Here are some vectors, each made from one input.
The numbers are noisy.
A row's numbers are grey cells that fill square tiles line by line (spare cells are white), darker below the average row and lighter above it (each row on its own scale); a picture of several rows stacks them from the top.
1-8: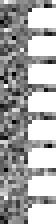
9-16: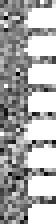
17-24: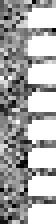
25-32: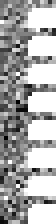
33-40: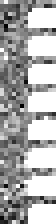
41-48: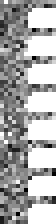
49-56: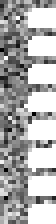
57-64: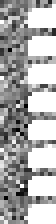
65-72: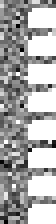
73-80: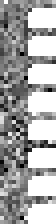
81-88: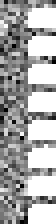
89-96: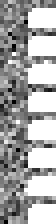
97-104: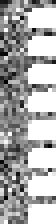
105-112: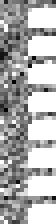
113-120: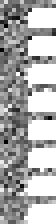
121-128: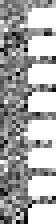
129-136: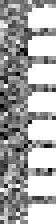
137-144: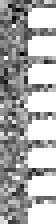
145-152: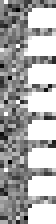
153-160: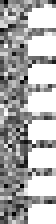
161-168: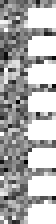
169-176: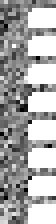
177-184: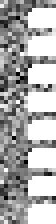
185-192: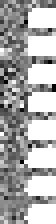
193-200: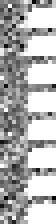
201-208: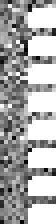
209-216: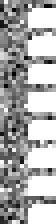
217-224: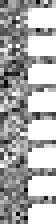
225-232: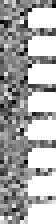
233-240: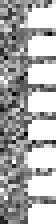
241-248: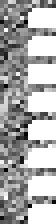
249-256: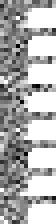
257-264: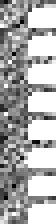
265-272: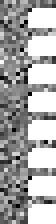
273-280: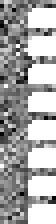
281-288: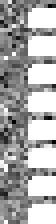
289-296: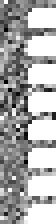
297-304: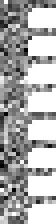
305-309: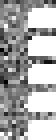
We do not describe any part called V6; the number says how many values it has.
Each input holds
a true/false value, together with either a point on a 9-point circle, or a value of V6.
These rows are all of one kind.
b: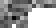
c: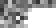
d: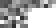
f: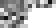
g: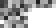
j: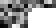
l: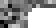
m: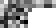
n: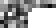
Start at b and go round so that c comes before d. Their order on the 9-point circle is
b, c, n, m, f, g, d, j, l.
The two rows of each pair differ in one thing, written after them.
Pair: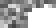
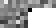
the true/false value
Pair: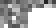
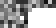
the true/false value
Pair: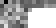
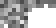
the value of V6
